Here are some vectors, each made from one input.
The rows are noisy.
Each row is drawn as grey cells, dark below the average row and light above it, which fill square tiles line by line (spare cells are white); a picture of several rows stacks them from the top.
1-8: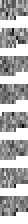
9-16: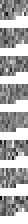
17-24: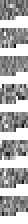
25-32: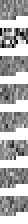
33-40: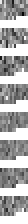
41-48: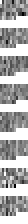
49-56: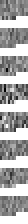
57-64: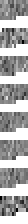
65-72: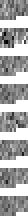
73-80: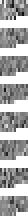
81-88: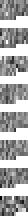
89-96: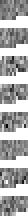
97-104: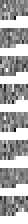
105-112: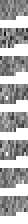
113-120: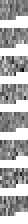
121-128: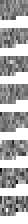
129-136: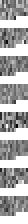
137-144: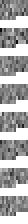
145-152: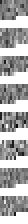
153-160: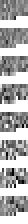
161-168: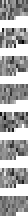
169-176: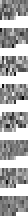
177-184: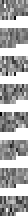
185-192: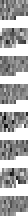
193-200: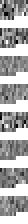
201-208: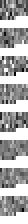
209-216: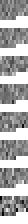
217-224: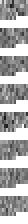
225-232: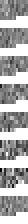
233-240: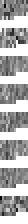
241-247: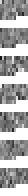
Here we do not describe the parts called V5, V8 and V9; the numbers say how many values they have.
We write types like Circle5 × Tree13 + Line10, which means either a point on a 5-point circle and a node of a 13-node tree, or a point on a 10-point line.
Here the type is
Bool × (V5 × V8 + V9) + List3(Line6).
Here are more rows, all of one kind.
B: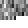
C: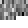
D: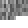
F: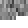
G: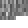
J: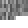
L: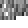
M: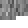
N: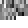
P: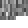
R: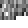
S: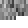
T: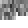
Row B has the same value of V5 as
C, D and S.
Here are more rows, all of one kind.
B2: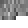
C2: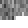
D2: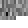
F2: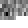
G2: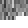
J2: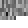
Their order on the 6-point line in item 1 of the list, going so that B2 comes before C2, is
G2, B2, J2, D2, F2, C2.
